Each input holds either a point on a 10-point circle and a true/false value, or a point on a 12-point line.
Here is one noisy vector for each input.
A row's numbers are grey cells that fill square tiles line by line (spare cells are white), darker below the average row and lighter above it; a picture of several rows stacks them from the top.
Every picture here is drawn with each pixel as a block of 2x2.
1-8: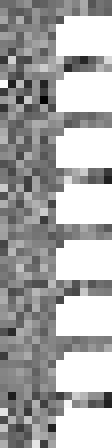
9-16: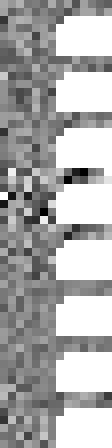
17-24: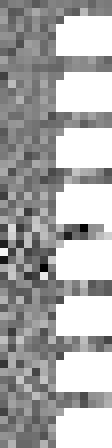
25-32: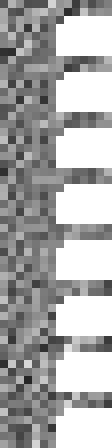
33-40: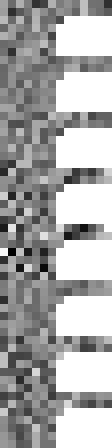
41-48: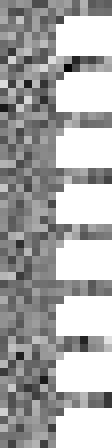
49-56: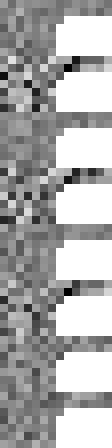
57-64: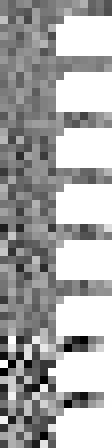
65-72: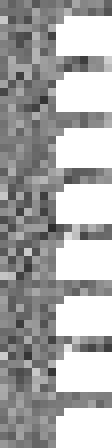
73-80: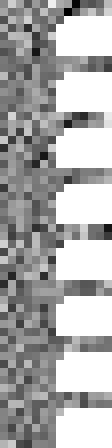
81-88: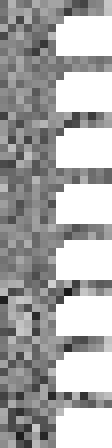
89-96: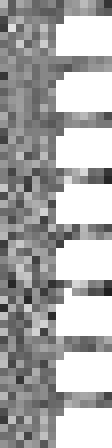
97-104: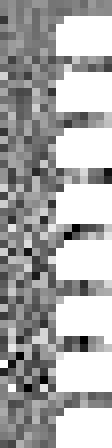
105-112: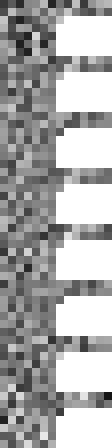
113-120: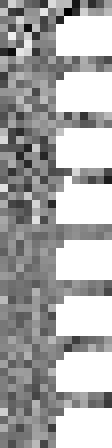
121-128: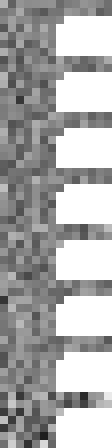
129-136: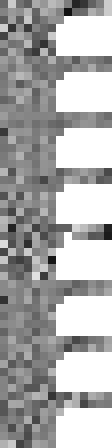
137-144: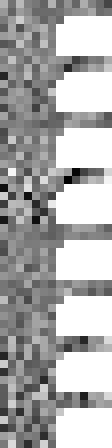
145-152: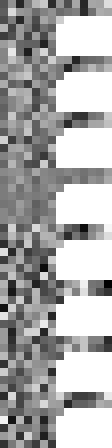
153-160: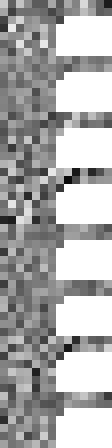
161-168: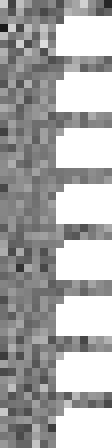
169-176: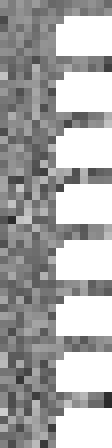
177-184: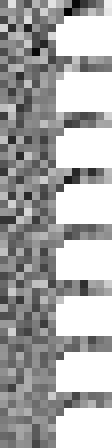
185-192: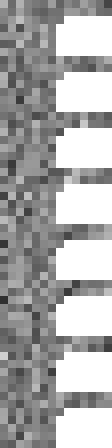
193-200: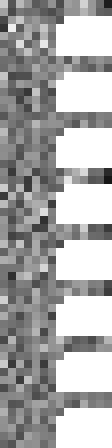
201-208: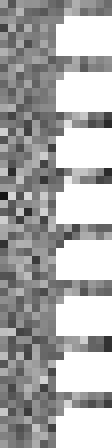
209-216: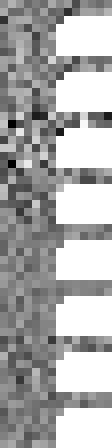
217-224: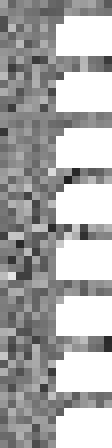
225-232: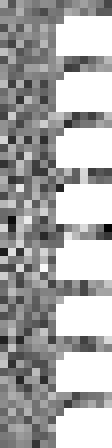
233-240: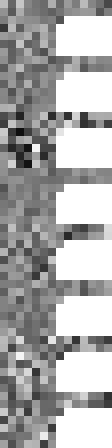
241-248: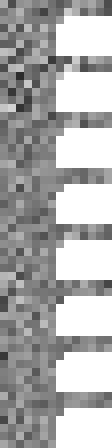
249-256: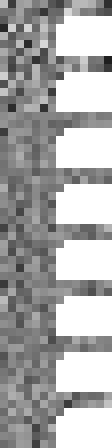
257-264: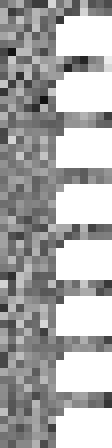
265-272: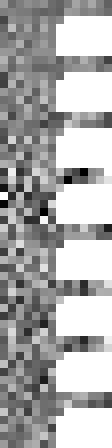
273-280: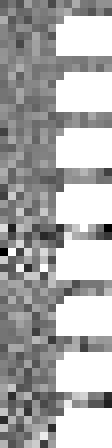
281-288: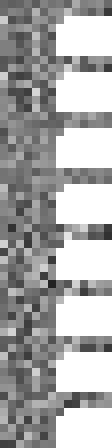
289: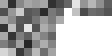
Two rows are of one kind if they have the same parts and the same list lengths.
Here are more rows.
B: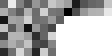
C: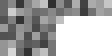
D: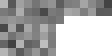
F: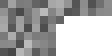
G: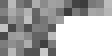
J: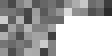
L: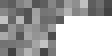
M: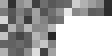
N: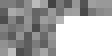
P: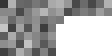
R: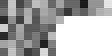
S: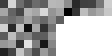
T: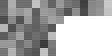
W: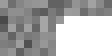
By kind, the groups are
B, C, D, G, N, R, T, W
F, J, L, M, P, S

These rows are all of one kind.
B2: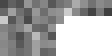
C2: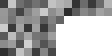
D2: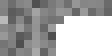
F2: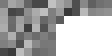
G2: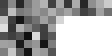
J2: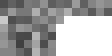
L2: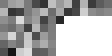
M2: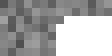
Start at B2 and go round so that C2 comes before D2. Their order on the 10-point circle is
B2, C2, G2, F2, D2, L2, M2, J2.
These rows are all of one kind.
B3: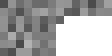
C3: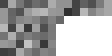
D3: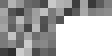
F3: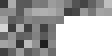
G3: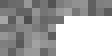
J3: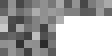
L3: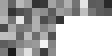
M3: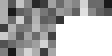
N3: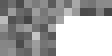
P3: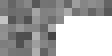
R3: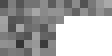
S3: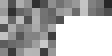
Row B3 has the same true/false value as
D3, G3, L3 and N3.
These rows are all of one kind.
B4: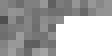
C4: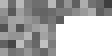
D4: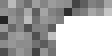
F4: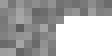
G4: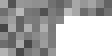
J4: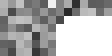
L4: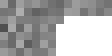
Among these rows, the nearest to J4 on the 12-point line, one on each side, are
C4 and G4.
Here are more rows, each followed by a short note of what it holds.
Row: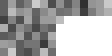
a point on a 12-point line
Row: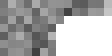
a point on a 12-point line
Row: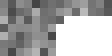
a point on a 10-point circle and a true/false value
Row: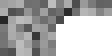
a point on a 12-point line
